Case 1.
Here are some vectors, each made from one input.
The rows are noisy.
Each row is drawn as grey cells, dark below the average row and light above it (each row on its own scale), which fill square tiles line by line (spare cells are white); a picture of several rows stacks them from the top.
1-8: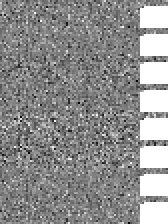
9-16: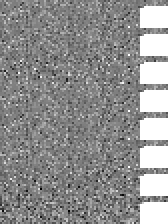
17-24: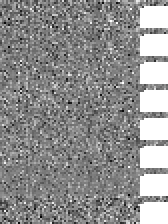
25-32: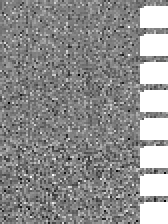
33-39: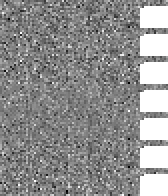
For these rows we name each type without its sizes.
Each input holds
a point on a line.
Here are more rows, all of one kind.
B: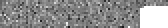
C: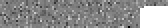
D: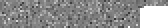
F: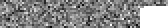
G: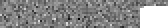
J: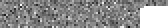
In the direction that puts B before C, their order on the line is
D, B, G, F, C, J.
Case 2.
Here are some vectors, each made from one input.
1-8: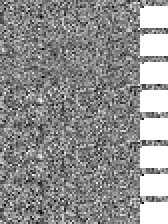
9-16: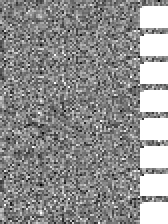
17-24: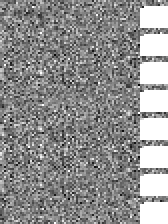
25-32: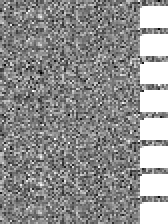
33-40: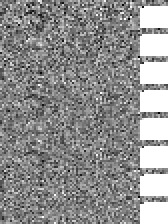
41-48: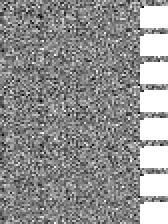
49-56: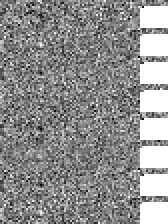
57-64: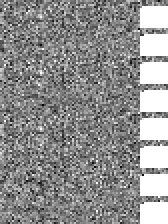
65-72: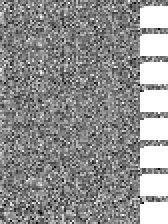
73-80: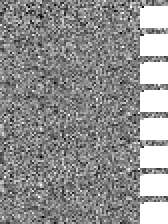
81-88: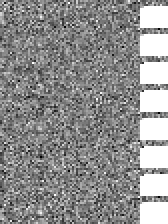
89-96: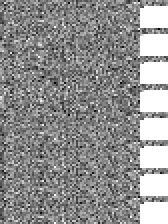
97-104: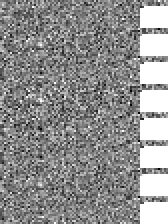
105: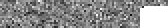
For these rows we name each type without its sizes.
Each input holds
a point on a line.
